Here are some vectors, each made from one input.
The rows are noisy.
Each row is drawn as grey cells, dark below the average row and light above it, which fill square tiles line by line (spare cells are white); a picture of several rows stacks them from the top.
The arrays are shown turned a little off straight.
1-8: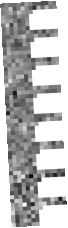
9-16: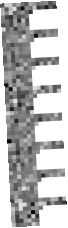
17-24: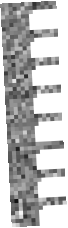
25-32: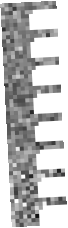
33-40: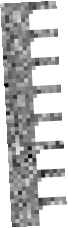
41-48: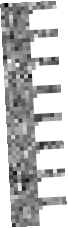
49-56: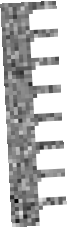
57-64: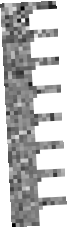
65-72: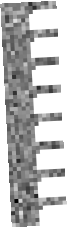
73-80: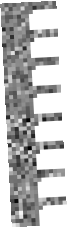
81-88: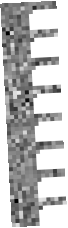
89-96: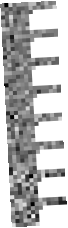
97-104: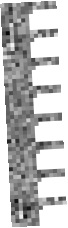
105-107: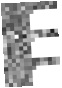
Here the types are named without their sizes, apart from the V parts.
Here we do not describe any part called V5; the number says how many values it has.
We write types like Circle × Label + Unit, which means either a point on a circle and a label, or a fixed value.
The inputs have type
(Bool × Bool × Bool × Bool + Unit) × V5 + Line.
